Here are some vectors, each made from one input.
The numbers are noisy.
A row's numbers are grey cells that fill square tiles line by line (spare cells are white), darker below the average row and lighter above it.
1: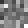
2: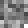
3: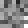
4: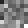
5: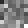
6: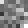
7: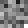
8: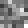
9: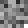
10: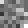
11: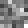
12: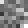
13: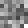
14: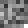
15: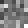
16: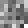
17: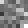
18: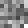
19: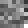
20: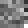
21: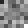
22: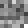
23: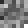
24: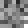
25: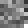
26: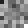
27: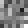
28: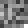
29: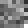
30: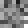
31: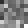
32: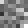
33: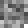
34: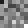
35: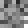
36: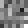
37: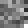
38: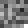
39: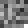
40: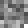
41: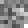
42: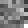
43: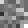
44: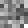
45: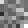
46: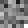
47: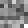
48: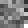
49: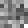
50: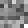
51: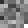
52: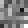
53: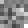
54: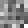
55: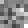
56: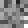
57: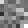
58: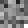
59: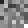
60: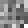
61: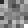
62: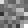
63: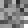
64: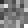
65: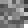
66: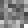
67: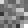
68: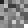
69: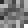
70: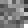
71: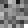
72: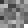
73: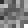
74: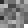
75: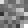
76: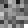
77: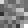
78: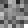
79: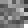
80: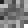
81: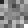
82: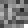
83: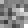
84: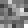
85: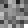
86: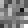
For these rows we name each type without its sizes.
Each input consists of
either a point on a line, or three true/false values.
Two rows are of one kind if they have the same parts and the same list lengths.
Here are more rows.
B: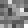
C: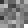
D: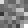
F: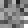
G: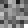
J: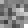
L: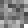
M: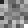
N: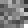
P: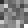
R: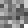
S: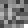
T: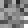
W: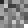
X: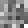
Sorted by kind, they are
B, D, F, G, J, N, S, T
C, L, M, P, R, W, X

